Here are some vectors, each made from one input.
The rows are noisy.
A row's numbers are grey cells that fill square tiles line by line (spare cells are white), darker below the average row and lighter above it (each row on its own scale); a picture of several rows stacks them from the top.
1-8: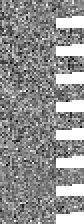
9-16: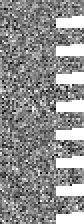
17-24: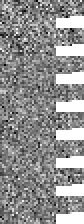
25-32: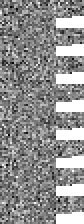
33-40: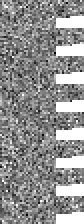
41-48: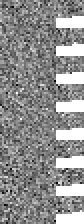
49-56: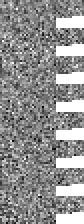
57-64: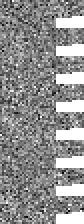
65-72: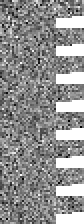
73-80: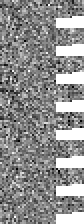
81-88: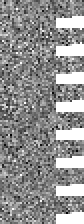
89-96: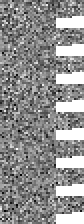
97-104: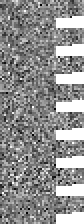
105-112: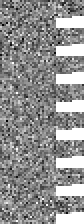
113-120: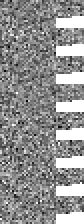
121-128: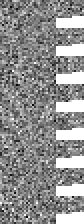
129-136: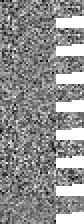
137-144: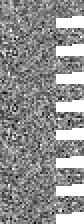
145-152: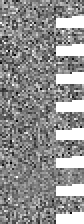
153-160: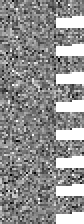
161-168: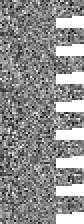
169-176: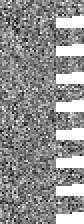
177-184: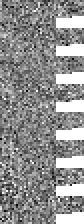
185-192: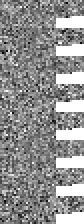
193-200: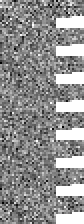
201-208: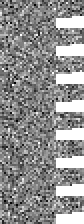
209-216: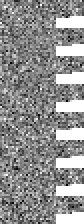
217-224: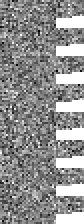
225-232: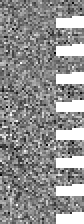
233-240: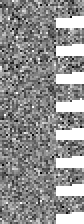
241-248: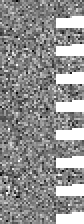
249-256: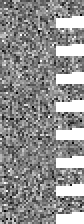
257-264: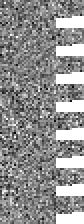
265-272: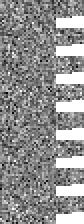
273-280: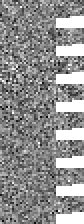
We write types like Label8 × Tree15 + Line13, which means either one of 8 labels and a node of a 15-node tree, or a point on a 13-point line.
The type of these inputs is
Line11 + List2(Line6).
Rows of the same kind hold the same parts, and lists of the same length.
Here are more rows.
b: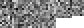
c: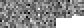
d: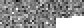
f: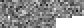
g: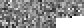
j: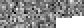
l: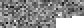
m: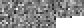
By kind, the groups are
b, f, l
c
d
g, j, m

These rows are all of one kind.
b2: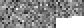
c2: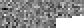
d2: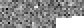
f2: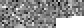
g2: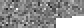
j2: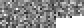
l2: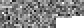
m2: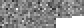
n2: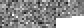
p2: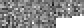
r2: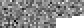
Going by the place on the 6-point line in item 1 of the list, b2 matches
c2 and f2.
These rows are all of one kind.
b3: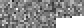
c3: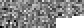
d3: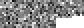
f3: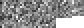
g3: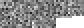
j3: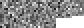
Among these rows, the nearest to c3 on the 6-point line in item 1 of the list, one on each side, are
b3 and j3.
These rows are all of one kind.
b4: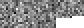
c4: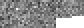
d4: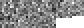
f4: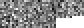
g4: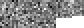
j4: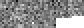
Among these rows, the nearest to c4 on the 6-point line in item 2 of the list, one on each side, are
b4 and g4.
